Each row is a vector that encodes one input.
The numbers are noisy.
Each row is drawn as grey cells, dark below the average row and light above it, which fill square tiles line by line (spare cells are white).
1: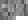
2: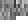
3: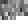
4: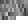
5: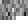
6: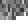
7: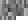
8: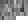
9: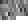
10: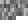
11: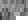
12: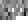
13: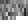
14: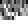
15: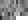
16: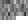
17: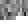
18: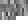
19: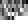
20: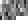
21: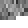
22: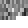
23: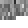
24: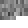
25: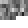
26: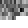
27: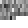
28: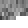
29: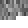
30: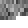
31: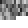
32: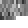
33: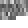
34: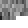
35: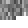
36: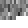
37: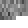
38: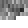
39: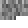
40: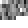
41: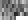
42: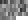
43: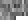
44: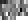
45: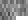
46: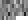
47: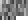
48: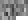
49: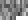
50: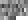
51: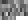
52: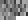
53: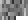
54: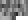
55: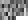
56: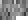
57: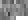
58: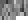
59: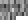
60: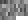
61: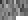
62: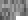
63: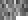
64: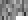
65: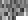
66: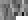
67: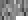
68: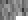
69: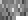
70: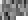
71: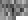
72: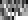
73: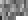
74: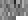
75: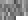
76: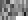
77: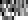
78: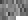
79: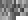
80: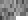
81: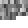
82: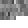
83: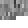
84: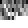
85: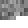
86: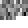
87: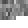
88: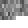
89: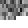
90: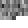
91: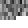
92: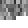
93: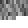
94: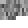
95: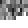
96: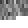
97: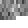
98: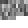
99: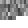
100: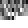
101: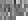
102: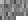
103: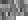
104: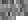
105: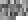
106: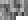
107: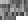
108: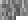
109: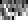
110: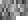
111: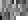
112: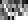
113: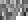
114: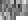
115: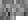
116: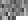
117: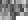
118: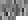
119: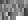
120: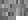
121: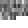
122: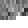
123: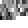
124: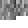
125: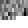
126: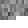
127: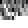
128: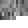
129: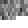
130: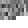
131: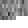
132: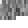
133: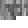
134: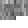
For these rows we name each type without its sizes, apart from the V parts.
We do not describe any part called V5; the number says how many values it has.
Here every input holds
a list of items, each a true/false value and a value of V5.
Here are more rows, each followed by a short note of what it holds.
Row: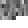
a list of two items
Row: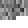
a list of two items
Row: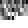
the empty list
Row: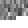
a list of two items
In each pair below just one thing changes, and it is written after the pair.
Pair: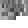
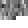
the value of V5 in item 1 of the list
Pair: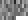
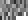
the value of V5 in item 2 of the list
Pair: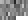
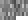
the true/false value in item 2 of the list
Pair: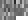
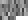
the true/false value in item 1 of the list
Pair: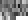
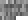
the value of V5 in item 1 of the list
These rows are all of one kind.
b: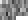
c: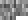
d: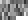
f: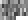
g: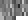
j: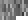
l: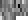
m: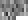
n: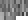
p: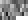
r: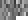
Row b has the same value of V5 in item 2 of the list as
g, l, m and p.
